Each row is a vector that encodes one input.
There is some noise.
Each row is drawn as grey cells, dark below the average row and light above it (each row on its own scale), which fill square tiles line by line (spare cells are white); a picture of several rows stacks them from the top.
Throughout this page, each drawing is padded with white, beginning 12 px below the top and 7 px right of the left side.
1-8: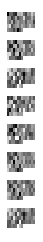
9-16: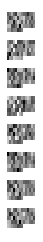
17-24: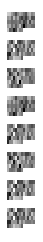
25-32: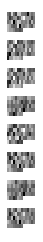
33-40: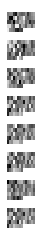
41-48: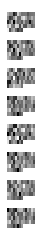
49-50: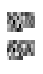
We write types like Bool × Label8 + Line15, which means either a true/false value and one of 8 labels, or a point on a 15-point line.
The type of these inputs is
Bool × (Tree7 + Unit).
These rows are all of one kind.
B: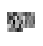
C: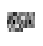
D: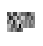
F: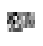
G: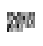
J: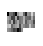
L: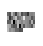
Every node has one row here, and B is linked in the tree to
D, F and G.
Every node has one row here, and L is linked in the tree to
D.
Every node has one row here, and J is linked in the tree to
G.
